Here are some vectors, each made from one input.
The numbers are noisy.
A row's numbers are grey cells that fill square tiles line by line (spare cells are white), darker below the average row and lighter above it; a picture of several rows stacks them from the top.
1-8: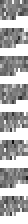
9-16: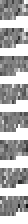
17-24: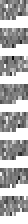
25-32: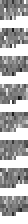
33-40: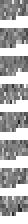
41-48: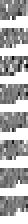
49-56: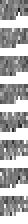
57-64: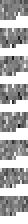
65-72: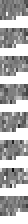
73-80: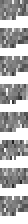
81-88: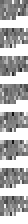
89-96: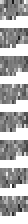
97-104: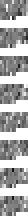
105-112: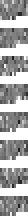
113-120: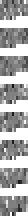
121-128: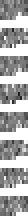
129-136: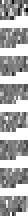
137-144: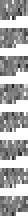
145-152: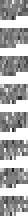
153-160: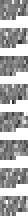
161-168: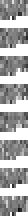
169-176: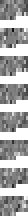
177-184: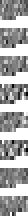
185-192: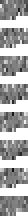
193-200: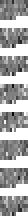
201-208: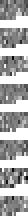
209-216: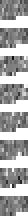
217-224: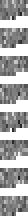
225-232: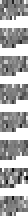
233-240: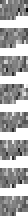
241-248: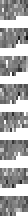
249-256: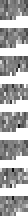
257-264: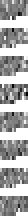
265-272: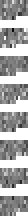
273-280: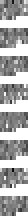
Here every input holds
a list of up to three points on a 7-point line.
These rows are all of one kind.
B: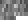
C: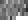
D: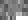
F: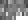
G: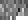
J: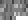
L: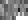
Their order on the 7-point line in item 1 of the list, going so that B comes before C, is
G, L, B, J, C, D, F.
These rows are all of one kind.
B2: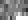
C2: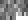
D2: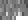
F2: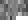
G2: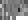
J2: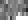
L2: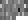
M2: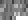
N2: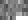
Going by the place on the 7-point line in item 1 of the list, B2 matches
F2, J2 and N2.
